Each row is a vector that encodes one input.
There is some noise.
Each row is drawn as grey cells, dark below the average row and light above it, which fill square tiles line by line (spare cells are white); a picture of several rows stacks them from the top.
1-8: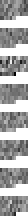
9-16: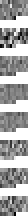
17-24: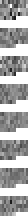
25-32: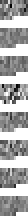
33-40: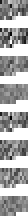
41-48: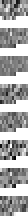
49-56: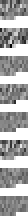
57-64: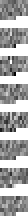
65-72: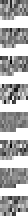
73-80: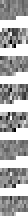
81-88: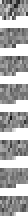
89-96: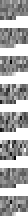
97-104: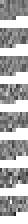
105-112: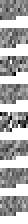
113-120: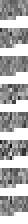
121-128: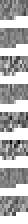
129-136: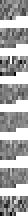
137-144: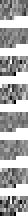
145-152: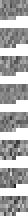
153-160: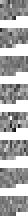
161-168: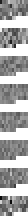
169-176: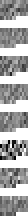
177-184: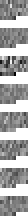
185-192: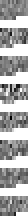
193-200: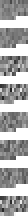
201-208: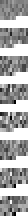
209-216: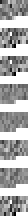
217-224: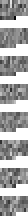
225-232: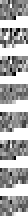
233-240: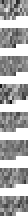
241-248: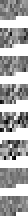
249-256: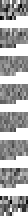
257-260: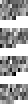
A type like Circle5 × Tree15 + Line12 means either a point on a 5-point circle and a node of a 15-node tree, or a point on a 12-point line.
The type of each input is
Bool × Bool × Bool × Bool + Line6.
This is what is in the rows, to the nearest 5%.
About 20% of them hold a point on a 6-point line. The rest hold four true/false values.
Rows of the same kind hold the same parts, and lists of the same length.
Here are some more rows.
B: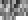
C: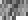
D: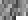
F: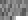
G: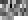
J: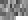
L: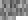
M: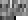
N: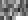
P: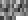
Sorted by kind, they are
B, C, D, F, G, J, M, N, P
L

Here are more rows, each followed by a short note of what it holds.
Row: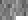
four true/false values
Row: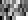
four true/false values
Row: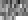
four true/false values
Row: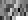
a point on a 6-point line
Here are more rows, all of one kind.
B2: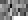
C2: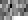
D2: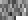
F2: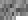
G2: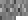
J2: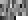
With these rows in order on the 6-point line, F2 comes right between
C2 and D2.
